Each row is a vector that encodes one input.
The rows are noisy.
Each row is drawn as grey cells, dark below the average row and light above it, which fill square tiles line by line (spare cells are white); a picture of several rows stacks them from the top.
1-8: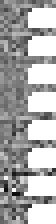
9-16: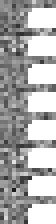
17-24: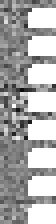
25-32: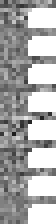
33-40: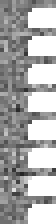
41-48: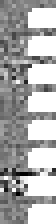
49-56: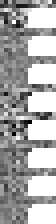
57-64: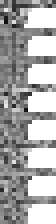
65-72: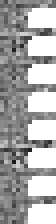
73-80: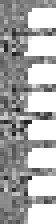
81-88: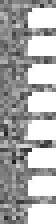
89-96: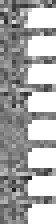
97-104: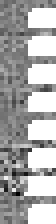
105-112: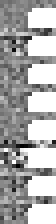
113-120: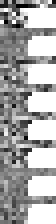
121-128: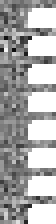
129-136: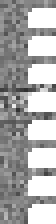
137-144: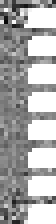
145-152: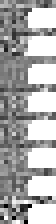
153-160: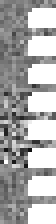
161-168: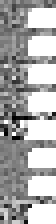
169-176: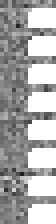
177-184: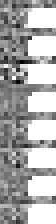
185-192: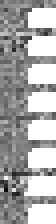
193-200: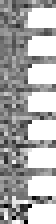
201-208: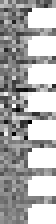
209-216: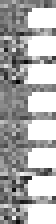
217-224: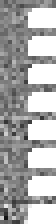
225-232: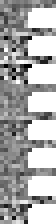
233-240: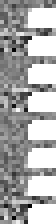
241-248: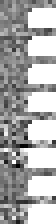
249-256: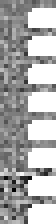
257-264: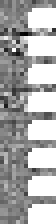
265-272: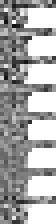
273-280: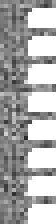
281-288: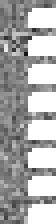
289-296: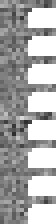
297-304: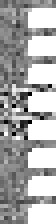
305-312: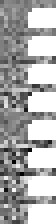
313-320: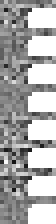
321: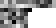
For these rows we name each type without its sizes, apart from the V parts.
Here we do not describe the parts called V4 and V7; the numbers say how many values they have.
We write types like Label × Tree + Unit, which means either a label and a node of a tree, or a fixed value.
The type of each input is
(Bool × Bool × Bool × Bool + Unit) × (Line + V4 × V7).
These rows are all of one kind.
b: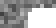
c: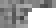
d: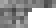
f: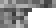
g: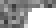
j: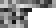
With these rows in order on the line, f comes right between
d and g.
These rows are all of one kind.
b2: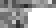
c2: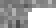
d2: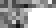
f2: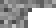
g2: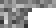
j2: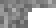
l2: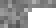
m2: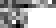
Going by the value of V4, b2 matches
g2 and j2.
